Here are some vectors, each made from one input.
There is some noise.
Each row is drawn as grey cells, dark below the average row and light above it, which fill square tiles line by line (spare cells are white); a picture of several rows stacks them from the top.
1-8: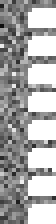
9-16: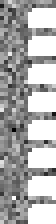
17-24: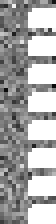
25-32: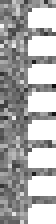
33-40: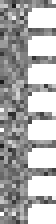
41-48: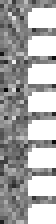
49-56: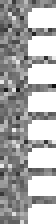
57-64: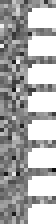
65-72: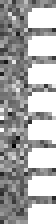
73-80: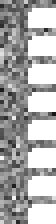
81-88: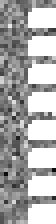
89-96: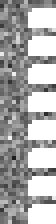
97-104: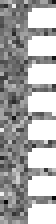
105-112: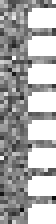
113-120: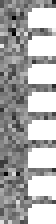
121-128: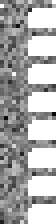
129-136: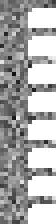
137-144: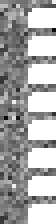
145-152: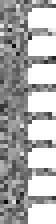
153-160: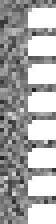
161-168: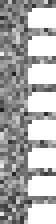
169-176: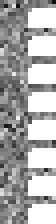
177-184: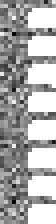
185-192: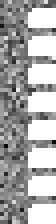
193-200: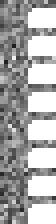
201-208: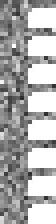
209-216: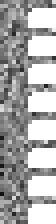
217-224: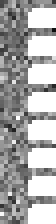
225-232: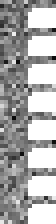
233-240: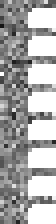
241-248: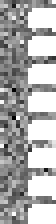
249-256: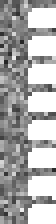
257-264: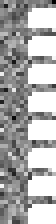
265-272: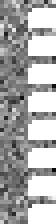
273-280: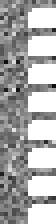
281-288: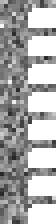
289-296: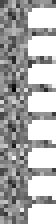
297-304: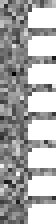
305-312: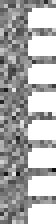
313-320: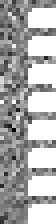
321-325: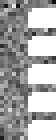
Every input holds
a point on an 11-point line, together with either one of 4 labels, or a node of a 10-node tree.
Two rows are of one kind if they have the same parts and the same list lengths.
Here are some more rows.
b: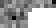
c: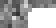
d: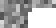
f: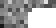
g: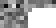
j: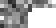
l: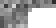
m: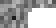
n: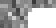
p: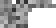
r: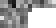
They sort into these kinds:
b, c, f, g, l, m, n
d, j, p, r

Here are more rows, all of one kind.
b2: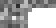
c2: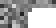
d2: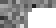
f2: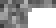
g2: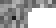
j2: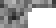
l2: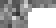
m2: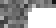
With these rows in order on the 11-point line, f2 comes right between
l2 and m2.
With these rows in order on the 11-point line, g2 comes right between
c2 and j2.
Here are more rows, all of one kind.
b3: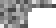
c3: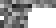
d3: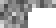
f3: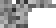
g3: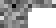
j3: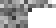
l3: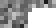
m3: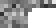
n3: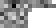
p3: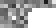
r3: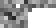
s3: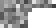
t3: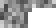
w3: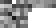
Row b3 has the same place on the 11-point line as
f3, j3, r3 and s3.
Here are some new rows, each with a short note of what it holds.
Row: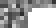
one of 4 labels and a point on an 11-point line
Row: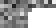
a point on an 11-point line and a node of a 10-node tree
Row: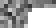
a point on an 11-point line and a node of a 10-node tree
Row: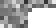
a point on an 11-point line and a node of a 10-node tree
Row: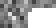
one of 4 labels and a point on an 11-point line
